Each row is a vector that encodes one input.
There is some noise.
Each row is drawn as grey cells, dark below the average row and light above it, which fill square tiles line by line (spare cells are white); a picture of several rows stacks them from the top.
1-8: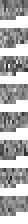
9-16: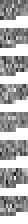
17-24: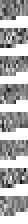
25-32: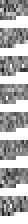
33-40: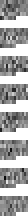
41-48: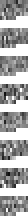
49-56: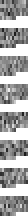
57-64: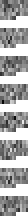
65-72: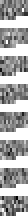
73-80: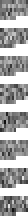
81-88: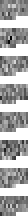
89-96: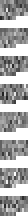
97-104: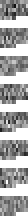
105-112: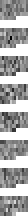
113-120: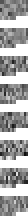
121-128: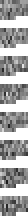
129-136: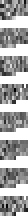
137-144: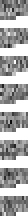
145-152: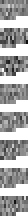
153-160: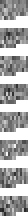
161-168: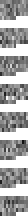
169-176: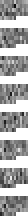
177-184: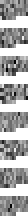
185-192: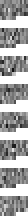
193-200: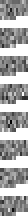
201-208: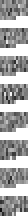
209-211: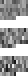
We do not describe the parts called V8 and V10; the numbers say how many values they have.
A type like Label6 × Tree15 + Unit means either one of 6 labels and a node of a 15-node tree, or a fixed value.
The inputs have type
Bool × V8 × V10 + Label7 × Label7.
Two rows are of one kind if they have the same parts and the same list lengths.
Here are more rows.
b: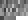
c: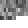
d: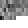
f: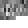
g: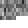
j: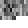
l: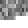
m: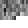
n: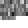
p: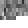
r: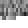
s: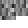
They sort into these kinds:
b, c, d, f, g, j, l, m, p
n, r, s

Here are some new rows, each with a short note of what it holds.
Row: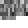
two labels (each one of 7)
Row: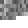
a true/false value, a value of V8 and a value of V10
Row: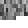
two labels (each one of 7)
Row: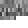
two labels (each one of 7)
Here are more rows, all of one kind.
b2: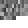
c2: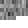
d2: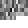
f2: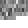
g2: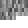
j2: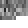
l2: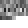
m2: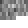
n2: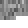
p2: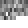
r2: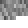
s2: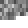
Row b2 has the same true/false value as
j2 and l2.
